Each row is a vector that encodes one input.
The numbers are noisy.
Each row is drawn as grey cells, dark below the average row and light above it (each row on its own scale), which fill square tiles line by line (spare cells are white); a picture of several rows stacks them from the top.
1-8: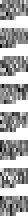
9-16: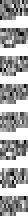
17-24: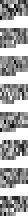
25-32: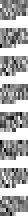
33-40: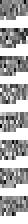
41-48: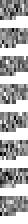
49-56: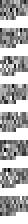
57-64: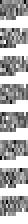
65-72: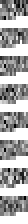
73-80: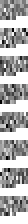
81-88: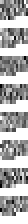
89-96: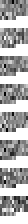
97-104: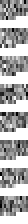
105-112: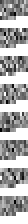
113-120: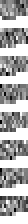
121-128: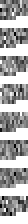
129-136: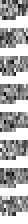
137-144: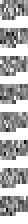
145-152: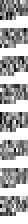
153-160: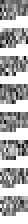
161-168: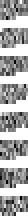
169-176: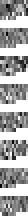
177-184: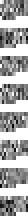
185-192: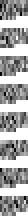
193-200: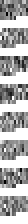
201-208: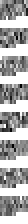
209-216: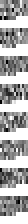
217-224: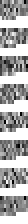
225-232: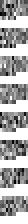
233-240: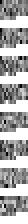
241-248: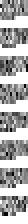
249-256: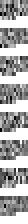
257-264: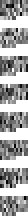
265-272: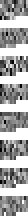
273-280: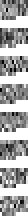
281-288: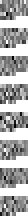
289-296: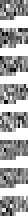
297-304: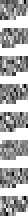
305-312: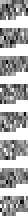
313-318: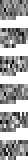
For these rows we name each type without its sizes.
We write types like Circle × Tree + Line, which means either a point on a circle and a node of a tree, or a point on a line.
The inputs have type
Circle × (Circle + Label).
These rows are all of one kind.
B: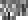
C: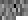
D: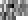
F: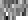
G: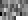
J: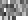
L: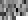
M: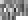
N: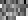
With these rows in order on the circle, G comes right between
J and L.
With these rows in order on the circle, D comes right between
J and M.
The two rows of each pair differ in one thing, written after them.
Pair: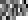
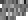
the place on the circle
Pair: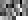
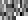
the label
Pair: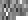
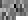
the label
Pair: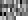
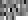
the place on the circle
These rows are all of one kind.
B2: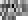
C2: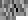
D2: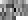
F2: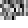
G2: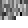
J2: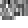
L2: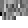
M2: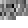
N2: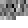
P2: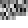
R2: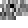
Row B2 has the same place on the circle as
D2, M2, N2 and R2.
